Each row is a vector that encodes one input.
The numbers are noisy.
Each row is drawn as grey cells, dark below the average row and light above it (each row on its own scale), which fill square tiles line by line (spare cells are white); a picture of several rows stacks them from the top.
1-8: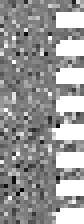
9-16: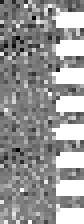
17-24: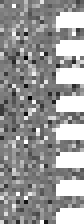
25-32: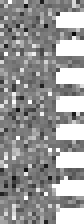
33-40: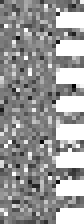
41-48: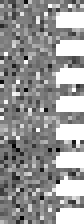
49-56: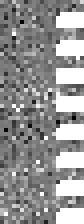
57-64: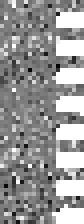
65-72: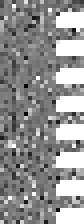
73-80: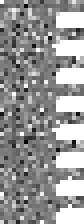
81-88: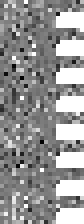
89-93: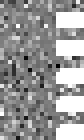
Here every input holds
a point on a 5-point line, together with either a point on a 5-point line, or four true/false values.
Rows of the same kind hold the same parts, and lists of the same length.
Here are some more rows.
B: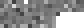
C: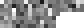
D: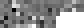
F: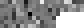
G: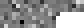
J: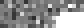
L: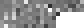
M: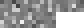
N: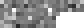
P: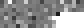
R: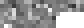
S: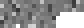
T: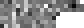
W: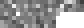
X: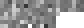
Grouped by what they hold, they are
B, C, D, F, G, L, M, N, R, S, T, W, X
J, P

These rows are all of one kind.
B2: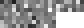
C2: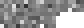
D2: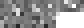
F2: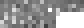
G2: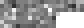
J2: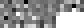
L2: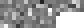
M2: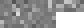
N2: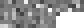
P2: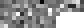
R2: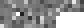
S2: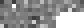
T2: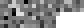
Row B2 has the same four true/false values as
C2, N2 and S2.
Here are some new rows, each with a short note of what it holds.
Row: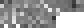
a point on a 5-point line and four true/false values
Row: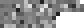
a point on a 5-point line and four true/false values
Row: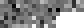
a point on a 5-point line and four true/false values
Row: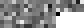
a point on each of two 5-point lines
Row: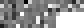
a point on each of two 5-point lines
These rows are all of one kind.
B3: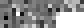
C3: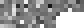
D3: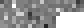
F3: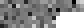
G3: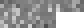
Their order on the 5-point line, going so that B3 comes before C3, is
F3, B3, D3, G3, C3.
